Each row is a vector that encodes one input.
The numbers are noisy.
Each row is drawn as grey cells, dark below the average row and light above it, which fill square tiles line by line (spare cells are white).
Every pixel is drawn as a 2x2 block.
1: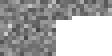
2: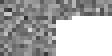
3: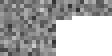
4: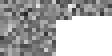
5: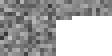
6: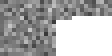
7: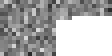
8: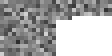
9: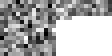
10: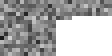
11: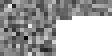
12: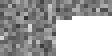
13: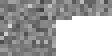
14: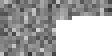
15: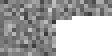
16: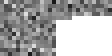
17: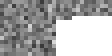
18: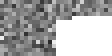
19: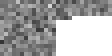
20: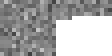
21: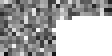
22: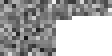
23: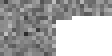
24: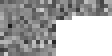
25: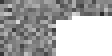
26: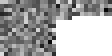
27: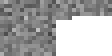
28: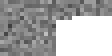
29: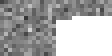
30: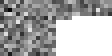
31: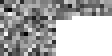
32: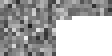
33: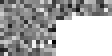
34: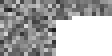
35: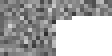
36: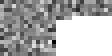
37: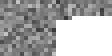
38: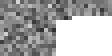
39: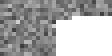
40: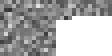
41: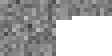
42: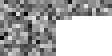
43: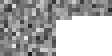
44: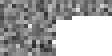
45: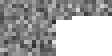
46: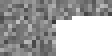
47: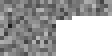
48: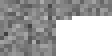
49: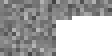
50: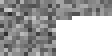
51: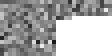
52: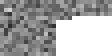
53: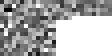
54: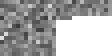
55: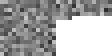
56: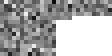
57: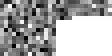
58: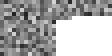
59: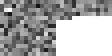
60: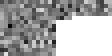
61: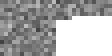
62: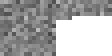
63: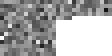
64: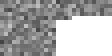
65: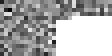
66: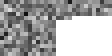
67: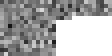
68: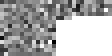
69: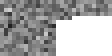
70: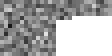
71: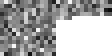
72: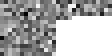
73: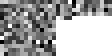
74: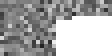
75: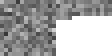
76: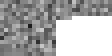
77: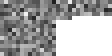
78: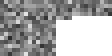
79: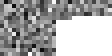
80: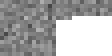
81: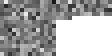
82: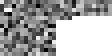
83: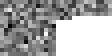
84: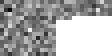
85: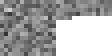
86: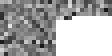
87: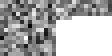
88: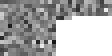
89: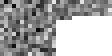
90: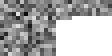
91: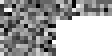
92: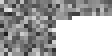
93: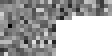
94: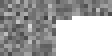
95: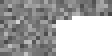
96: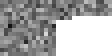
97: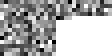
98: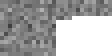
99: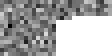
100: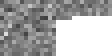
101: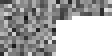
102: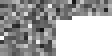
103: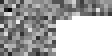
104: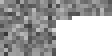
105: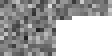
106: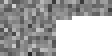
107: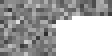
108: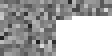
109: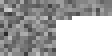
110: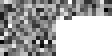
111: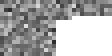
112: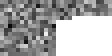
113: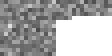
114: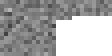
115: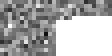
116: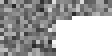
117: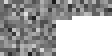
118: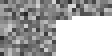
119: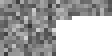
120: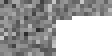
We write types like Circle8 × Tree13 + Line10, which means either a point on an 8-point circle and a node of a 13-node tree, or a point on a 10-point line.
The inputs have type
Line9 + Line10.
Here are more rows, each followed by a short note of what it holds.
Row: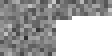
a point on a 9-point line
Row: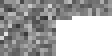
a point on a 9-point line
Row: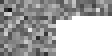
a point on a 9-point line
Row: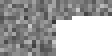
a point on a 9-point line
